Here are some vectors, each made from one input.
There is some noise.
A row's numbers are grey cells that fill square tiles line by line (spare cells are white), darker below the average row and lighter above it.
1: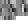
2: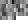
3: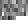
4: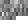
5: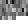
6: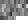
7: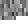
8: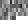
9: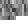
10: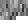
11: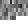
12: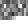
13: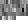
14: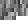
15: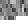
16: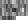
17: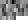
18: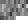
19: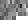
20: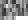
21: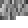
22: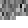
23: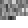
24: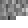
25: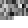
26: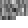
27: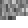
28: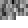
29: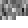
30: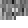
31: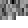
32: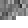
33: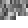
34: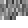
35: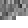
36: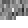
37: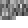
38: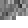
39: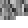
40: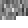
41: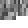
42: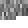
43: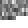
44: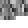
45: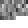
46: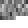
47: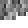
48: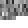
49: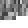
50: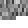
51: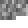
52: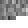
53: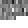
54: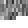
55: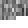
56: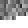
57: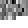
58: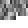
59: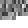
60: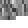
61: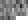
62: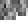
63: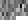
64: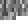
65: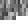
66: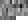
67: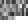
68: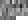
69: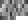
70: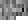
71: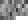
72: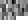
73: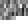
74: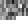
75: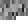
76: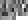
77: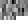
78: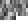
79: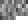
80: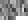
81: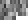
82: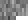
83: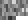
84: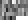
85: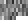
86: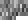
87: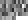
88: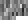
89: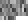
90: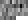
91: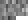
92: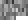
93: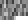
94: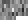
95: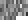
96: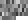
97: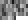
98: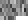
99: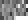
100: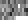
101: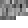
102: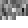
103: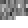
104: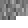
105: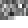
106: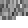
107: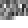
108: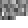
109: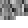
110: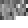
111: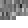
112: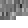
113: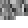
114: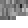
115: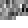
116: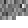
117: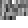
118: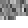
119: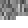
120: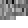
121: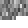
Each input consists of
a node of an 8-node tree, together with either one of 5 labels and a node of a 7-node tree, or a node of an 8-node tree.
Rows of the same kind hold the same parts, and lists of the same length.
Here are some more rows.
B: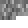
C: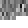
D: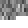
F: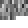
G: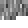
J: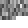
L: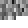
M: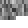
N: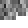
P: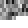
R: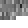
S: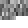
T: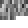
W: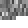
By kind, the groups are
B, C, D, F, M, N, R, T
G, J, L, P, S, W

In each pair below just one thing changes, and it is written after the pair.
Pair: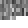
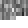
the label
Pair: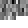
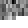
the node of one of the two trees
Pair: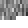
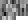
the node of one of the two trees
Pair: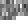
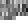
the label
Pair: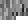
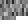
the label
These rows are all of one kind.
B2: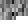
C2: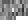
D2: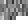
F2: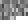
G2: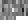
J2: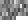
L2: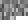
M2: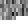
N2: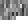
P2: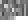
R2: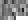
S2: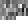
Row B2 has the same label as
D2 and M2.
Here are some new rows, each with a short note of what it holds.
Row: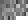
a node of each of two 8-node trees
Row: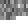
a node of each of two 8-node trees
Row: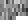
one of 5 labels, a node of a 7-node tree and a node of an 8-node tree
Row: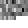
one of 5 labels, a node of a 7-node tree and a node of an 8-node tree
